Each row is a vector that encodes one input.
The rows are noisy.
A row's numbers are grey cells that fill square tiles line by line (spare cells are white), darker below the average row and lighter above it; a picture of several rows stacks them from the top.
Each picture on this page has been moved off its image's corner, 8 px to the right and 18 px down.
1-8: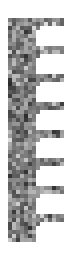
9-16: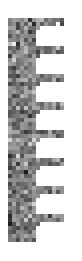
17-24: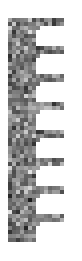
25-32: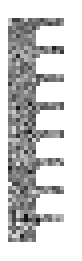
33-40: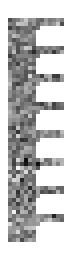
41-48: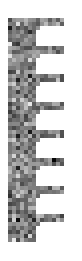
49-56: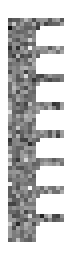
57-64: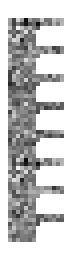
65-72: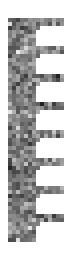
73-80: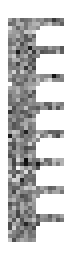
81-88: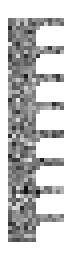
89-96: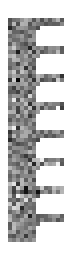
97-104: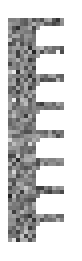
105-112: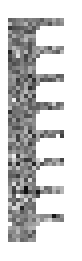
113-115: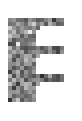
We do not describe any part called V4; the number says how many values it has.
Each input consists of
a list of up to three items, each a point on a 5-point line and a value of V4.
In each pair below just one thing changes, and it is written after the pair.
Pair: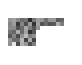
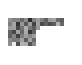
the place on the 5-point line in item 1 of the list
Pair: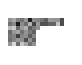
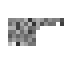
the value of V4 in item 1 of the list
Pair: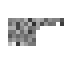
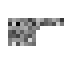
the value of V4 in item 1 of the list
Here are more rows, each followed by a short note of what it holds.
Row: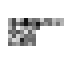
the empty list
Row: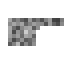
a list of two items
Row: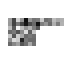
the empty list
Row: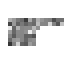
a list of two items
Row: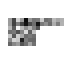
the empty list
